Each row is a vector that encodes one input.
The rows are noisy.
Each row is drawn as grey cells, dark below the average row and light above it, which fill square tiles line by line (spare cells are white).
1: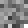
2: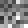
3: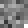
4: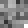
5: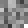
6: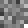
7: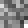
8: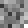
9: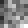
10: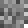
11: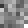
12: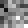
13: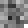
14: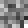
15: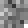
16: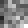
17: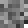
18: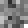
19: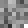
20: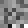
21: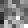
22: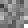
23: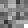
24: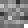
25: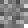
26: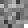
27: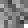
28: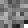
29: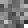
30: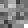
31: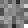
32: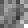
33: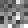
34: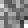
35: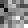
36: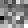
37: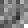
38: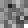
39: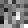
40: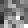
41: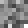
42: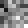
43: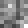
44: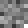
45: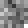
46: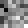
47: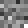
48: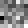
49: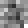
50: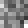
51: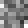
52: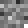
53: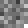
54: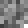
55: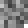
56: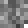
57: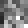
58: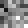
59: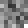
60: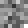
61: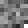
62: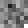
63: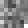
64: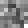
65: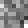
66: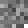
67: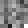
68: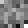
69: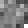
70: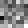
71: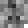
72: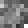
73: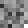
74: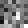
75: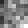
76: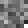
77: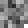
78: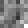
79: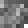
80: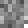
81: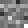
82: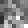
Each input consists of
a point on a 6-point line, together with a list of up to two points on a 5-point line.
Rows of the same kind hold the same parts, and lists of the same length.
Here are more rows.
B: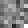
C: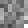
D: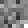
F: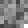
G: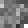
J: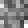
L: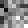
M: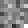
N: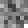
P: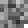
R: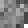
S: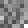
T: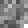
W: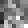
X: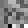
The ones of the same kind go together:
B, C, F, M, P, S, T
D, G, J, N, R, X
L, W

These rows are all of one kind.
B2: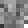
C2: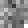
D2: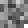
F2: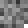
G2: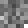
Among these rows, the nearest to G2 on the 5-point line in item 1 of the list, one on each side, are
C2 and D2.
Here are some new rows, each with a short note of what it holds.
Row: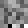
a point on a 6-point line, together with a list of one item
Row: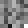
a point on a 6-point line, together with a list of one item
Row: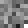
a point on a 6-point line, together with a list of two items
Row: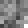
a point on a 6-point line, together with a list of two items
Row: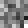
a point on a 6-point line, together with a list of one item
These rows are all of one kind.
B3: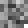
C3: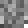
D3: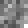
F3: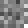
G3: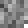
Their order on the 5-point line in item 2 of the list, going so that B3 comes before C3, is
B3, C3, G3, D3, F3.
